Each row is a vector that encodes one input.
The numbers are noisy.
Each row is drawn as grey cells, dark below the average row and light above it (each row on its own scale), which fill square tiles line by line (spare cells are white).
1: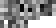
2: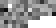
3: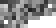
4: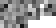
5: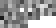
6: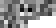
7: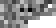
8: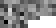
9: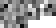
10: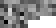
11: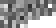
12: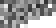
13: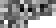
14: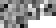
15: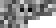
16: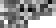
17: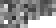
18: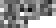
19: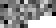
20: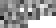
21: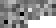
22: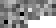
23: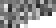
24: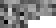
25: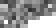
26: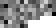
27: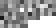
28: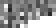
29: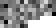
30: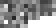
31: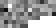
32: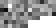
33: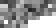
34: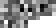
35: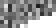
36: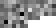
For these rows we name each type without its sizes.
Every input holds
either a point on a circle, or a point on each of two lines.
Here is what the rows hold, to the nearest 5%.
About 50% of them hold a point on a circle. The rest hold a point on each of two lines.
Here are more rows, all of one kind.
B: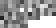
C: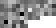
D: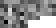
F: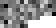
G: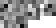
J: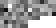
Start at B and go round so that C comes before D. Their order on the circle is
B, J, C, D, F, G.
